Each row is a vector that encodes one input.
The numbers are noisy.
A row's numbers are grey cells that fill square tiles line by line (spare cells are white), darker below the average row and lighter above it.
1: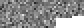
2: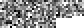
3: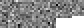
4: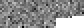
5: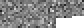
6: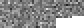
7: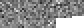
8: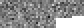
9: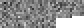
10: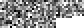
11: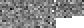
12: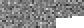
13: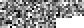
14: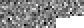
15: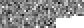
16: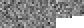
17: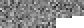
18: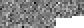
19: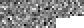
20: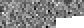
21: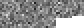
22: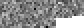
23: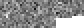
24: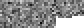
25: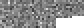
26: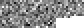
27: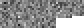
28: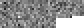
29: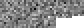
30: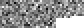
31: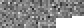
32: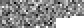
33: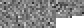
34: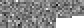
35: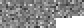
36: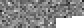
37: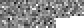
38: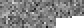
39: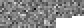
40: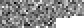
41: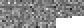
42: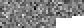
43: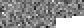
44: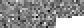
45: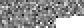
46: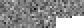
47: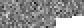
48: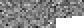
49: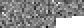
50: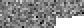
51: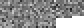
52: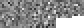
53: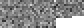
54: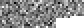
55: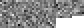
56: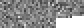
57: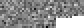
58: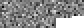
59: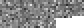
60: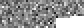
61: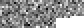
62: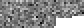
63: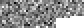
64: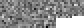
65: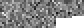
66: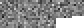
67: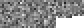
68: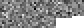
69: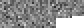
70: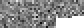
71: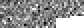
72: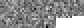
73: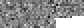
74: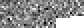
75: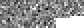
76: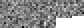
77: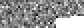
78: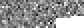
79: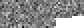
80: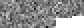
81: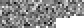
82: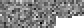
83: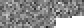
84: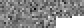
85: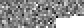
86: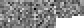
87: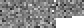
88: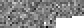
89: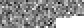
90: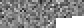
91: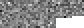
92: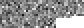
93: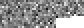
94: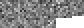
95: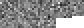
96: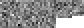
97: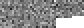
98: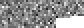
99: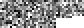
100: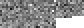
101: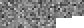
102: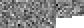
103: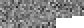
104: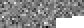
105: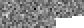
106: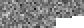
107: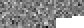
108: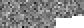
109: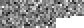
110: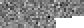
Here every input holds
a list of up to three points on a 5-point line.
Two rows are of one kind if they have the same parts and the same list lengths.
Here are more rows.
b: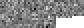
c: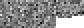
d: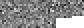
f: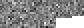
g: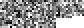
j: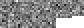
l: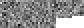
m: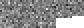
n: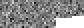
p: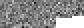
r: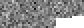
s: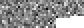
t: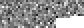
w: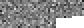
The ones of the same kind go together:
b, c, f, n, p, r
d, j, l, m, w
g
s, t

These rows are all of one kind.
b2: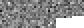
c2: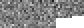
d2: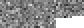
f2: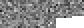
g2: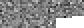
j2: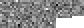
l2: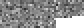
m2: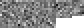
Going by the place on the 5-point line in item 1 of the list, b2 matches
f2 and g2.
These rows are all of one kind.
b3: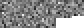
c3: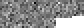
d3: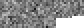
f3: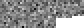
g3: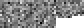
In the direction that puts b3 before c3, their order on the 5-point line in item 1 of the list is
b3, c3, d3, f3, g3.
